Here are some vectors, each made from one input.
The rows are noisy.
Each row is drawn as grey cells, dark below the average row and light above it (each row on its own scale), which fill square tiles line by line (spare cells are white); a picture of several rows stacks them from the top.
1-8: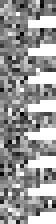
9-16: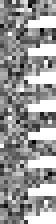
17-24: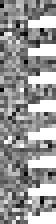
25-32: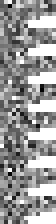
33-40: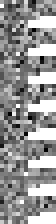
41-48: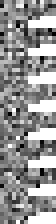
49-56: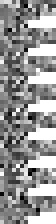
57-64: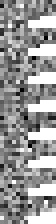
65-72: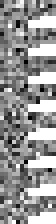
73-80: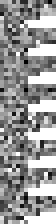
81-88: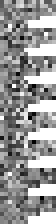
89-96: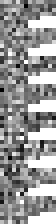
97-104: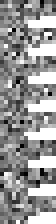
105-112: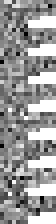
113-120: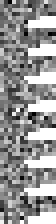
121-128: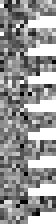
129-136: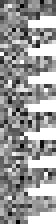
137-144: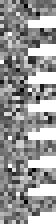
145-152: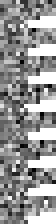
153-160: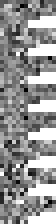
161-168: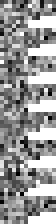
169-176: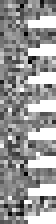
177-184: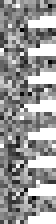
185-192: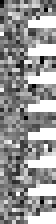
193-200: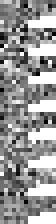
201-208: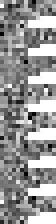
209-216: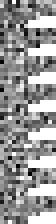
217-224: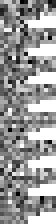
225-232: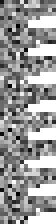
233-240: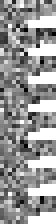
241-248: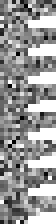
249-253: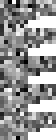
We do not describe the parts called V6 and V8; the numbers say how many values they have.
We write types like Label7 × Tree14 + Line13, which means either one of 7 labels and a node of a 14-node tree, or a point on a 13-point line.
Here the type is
Bool × (Line7 + Line9) × V6 + V8.
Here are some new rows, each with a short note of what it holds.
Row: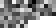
a value of V8
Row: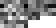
a point on a 9-point line, a true/false value and a value of V6
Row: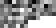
a value of V8
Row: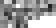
a point on a 7-point line, a true/false value and a value of V6
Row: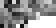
a value of V8
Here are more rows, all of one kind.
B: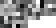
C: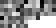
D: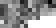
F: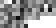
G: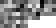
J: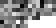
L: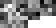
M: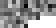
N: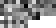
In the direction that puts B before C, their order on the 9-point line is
B, F, C, M, N, G, L, J, D.
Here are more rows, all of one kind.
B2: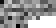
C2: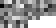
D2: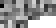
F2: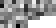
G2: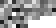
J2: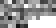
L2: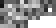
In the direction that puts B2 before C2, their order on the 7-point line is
G2, D2, F2, L2, B2, C2, J2.
